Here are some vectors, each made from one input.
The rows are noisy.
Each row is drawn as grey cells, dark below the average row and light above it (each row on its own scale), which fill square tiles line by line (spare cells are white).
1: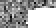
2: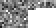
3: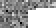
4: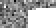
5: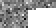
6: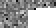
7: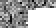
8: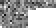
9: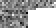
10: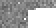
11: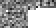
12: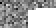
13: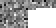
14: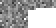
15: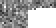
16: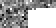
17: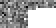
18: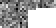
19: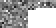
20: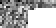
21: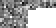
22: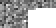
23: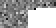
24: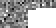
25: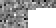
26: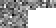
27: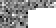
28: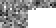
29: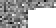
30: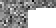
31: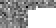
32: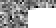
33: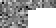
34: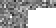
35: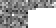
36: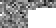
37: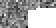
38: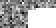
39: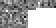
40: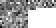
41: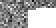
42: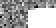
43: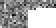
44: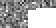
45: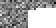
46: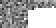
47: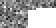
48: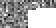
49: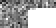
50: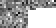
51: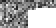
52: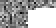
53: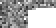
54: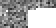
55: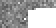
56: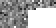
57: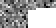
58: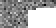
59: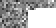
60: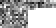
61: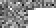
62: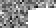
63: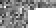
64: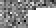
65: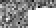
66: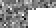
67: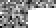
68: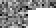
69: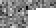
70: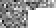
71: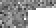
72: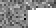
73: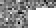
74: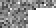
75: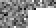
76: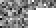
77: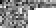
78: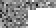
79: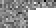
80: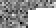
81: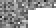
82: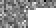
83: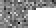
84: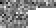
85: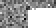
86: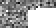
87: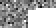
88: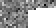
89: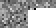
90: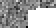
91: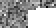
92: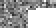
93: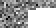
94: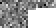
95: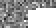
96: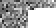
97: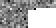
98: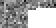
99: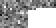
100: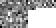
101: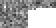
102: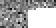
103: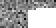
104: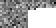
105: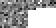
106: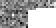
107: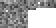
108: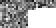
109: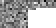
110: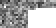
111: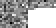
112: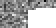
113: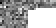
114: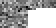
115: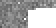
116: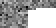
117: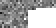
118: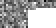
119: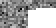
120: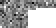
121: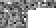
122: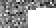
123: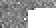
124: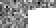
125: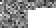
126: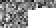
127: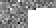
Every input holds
one of 8 labels, together with either one of 4 labels, or three true/false values.
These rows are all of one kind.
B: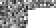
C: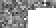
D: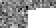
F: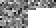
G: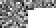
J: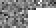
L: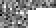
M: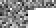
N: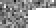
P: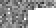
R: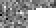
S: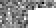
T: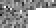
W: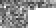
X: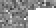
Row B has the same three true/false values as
C, P, S and X.
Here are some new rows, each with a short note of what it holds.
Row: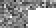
one of 8 labels and three true/false values
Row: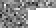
one of 8 labels and three true/false values
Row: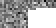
one of 4 labels and one of 8 labels
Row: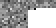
one of 4 labels and one of 8 labels
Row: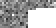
one of 4 labels and one of 8 labels
